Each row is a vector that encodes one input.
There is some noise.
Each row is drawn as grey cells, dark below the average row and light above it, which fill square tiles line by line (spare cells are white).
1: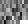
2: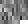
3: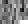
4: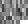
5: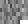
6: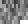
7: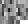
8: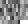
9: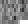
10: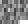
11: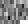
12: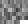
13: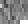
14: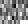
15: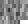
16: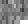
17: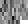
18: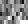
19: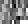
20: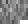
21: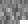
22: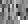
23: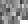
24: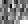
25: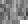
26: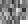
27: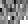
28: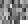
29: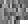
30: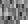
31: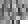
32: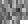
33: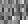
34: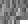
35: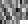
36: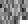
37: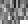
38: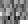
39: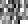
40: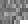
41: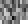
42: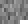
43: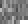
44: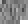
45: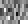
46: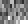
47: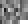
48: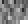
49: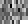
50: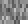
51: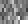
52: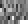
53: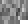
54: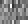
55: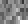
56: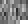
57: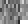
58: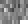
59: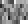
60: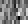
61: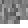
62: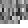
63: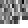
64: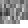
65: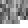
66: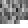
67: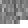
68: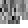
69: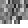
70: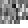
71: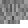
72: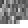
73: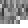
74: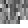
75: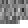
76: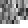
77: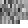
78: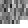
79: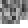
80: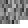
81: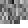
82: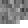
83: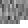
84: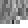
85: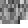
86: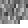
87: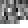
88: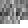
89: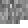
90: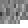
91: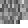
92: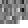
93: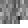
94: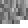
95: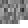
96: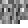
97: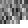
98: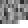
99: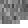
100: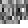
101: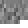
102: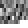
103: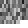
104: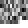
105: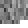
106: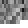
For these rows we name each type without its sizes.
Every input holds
either a point on a line and three true/false values, or a node of a tree.
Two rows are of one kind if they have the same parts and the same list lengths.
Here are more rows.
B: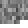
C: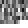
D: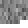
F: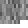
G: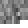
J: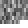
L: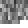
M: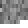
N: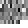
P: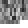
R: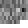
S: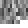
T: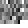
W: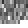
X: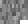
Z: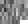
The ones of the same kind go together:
B, C, D, F, J, M, R, S, T, W, X, Z
G, L, N, P

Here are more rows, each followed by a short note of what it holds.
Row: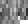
a point on a line and three true/false values
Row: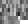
a node of a tree
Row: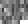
a node of a tree
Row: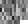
a point on a line and three true/false values
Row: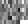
a point on a line and three true/false values
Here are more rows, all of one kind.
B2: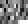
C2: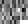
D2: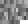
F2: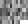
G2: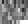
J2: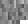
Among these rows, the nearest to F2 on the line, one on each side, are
B2 and J2.
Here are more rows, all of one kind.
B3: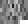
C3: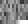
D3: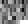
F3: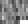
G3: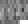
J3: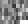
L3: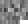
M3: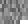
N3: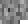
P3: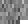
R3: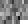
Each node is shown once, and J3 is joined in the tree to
D3 and G3.
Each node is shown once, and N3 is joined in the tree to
G3 and P3.
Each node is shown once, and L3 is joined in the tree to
B3 and D3.
